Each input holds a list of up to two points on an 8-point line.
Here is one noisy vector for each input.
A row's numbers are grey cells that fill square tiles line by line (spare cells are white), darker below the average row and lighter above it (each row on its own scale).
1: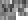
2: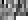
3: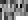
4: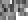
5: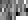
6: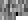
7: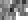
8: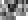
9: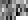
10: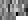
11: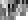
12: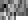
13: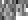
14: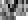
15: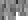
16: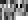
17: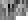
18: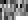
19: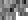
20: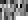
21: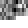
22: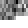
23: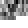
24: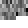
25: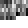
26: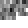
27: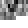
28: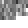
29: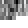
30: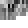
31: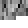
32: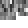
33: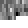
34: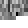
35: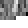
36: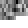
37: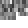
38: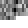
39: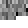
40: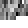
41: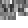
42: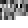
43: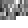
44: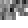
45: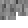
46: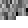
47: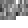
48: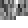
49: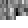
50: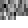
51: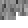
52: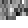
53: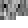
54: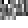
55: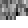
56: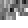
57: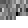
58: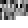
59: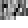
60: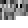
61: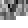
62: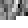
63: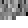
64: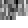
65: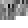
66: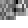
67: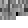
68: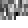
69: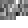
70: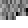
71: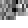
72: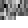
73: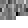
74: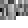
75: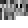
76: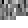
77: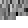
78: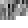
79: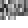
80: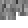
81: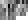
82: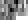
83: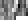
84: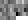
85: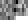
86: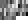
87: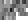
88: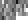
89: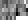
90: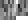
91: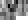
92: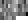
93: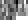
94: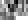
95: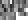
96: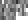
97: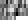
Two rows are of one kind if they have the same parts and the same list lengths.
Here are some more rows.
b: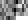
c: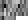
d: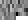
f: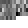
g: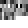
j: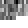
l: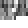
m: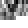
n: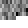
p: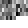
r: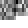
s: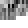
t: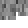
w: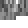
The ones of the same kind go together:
b, j, m, r, s, t
c, d, f, l, n, p, w
g

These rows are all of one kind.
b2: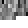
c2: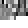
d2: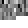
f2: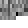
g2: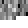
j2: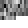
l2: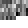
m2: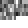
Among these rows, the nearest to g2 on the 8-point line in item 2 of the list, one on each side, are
b2 and l2.
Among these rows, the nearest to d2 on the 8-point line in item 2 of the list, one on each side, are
j2 and l2.
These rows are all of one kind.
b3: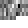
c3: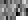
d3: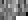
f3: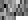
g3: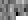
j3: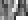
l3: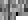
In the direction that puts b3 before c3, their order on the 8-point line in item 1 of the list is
j3, d3, f3, b3, g3, c3, l3.
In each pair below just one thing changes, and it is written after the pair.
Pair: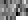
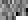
the place on the 8-point line in item 1 of the list
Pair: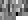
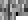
the place on the 8-point line in item 2 of the list
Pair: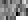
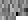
the place on the 8-point line in item 1 of the list
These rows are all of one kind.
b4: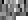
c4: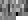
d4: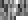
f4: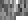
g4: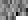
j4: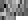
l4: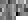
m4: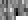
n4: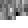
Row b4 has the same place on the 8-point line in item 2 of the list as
c4, f4 and j4.
